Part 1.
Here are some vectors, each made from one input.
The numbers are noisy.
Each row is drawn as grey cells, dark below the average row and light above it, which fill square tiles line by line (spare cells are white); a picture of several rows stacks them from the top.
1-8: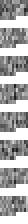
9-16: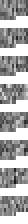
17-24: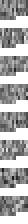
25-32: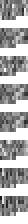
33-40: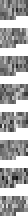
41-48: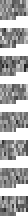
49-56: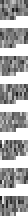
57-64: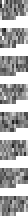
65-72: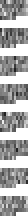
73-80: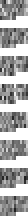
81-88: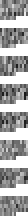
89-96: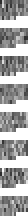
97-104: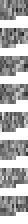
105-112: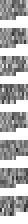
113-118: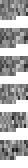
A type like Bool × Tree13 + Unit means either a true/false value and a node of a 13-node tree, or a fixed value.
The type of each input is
Tree13.
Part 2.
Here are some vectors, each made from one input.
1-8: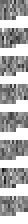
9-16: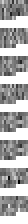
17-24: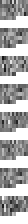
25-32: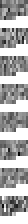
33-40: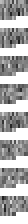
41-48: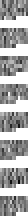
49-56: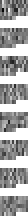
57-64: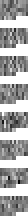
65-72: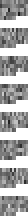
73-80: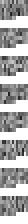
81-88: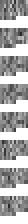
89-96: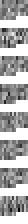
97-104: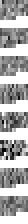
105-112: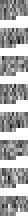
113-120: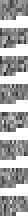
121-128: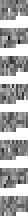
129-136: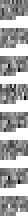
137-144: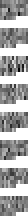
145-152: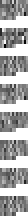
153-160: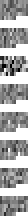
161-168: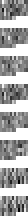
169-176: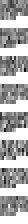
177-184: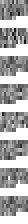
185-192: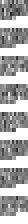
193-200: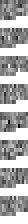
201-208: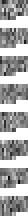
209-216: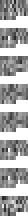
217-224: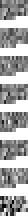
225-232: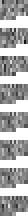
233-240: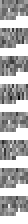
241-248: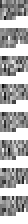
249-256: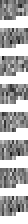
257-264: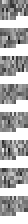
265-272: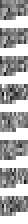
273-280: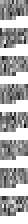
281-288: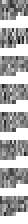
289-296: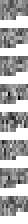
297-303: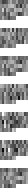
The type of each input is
Bool × Bool × Bool + Unit.
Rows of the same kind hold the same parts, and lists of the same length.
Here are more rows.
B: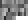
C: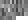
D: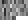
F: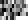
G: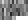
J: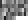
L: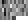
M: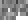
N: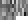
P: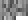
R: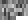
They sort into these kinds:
B, C, D, G, J, L, M, N, P, R
F

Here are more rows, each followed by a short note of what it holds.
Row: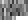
three true/false values
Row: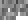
three true/false values
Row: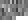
three true/false values
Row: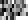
a fixed value
